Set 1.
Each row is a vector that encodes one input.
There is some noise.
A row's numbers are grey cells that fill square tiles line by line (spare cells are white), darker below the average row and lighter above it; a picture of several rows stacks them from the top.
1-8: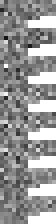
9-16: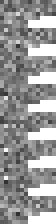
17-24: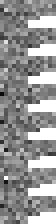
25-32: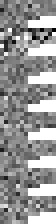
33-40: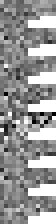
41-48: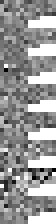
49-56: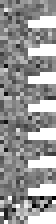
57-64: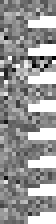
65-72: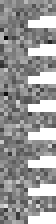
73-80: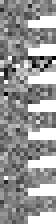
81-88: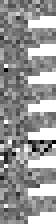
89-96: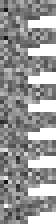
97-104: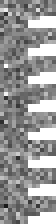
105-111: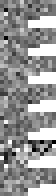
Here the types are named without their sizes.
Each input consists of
a list of points on a line.
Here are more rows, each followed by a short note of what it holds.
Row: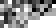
the empty list
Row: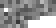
a list of two items
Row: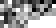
the empty list
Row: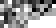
the empty list
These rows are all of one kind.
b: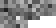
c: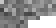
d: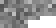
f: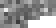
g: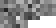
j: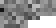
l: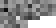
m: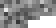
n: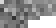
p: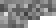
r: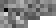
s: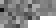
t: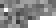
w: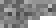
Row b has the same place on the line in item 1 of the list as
g, l and r.
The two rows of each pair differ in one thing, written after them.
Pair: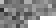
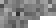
the place on the line in item 2 of the list
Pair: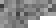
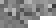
the place on the line in item 2 of the list
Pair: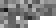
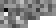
the place on the line in item 2 of the list
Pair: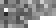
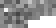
the place on the line in item 2 of the list
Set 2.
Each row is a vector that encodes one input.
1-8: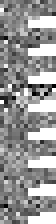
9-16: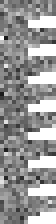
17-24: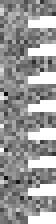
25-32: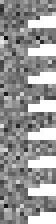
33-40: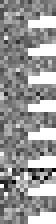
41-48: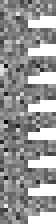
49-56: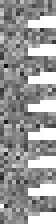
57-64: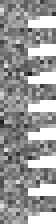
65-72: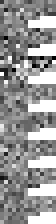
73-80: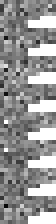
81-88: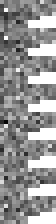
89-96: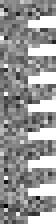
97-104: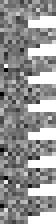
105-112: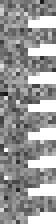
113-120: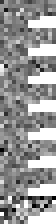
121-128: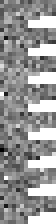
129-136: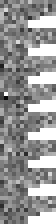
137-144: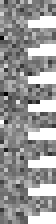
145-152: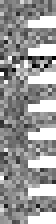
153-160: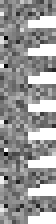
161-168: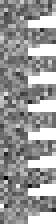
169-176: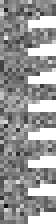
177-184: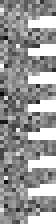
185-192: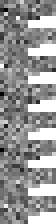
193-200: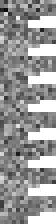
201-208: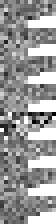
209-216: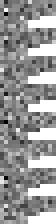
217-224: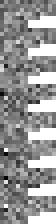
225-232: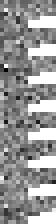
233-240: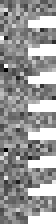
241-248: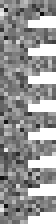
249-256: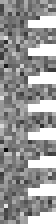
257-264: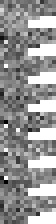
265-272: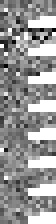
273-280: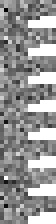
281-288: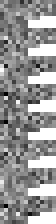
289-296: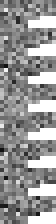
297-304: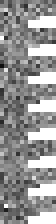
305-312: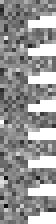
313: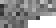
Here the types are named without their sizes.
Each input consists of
a list of points on a circle.
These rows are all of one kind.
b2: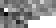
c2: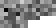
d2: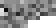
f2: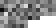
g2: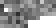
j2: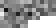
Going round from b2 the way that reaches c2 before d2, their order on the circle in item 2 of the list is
b2, j2, c2, d2, f2, g2.
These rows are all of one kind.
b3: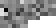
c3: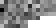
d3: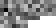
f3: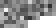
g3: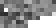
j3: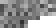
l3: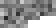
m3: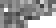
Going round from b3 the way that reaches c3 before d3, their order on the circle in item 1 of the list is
b3, l3, f3, m3, g3, j3, c3, d3.
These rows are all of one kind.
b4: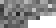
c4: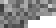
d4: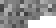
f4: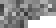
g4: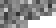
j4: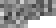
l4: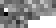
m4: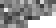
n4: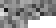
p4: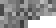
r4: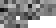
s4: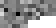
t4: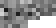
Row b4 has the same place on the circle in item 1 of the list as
c4, d4, f4 and p4.
